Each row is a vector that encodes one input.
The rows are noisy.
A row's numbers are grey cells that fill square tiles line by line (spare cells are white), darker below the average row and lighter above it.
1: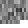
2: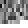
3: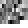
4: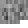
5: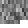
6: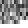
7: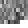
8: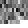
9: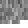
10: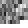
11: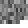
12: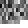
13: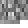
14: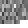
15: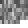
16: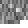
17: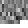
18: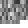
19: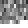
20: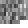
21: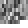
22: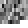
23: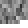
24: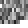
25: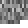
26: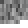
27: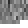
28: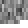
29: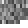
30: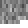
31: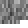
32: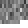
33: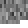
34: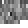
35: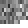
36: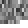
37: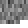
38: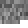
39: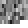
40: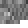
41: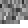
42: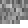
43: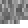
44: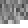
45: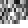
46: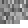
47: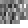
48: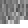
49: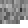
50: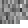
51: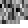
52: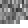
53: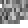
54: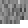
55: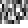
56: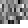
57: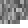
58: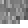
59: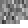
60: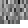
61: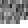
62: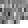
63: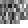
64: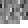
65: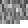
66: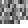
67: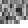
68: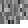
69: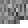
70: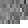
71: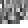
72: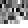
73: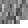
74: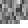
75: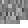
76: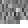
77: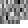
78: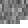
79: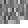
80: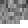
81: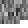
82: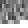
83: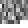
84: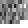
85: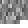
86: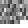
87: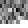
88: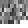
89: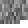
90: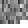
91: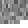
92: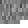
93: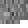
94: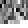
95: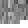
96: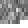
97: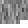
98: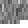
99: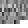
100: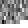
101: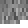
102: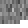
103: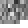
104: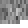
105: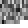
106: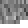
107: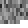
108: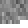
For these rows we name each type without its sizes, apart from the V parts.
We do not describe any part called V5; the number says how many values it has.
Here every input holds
a list of items, each a true/false value and a value of V5.
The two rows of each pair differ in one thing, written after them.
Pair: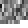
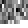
the value of V5 in item 1 of the list
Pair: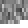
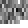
the value of V5 in item 1 of the list
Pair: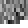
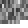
the value of V5 in item 1 of the list
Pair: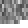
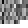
the true/false value in item 1 of the list
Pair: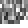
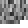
the value of V5 in item 1 of the list
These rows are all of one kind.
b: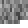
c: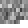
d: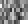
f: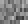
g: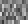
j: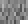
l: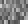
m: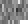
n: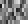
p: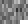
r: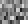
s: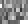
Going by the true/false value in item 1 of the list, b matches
d, g and l.
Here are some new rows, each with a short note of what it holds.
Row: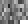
a list of one item
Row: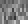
a list of three items
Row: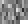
a list of three items
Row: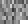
a list of one item
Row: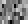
the empty list
